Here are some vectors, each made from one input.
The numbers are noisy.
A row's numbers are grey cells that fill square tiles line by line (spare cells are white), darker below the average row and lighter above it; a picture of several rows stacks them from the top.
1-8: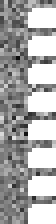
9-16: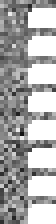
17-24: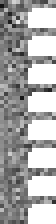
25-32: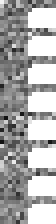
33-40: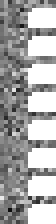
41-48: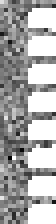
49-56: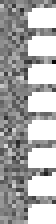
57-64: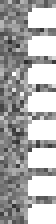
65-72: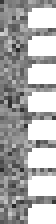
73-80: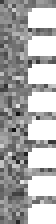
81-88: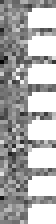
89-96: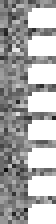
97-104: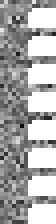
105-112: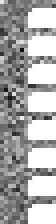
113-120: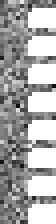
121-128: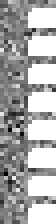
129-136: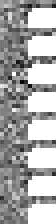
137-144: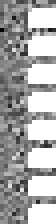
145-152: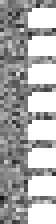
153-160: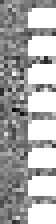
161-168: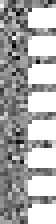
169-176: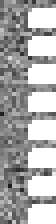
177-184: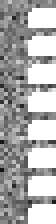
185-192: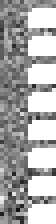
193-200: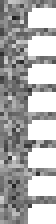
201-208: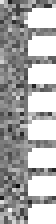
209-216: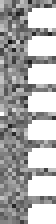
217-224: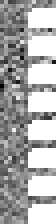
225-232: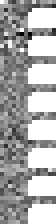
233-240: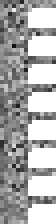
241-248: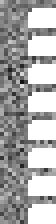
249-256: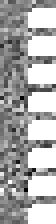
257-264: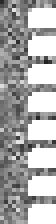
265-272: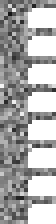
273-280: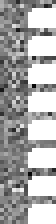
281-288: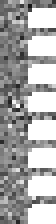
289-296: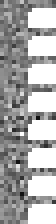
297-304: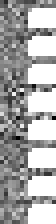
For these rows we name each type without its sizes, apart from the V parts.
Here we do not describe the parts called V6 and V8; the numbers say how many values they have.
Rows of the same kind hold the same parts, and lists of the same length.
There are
3 kinds of row.
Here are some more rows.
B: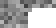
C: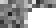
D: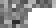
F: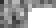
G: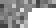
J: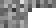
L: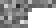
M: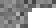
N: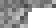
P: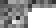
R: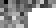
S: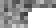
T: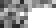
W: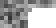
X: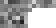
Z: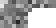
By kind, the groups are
B, F, N, S, T, X, Z
C, G, J, P, W
D, L, M, R

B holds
a true/false value and a value of V8.
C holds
a point on a line.
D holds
a value of V6.
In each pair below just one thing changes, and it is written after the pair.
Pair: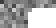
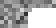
the true/false value
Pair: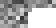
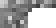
the value of V8
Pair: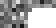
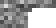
the true/false value
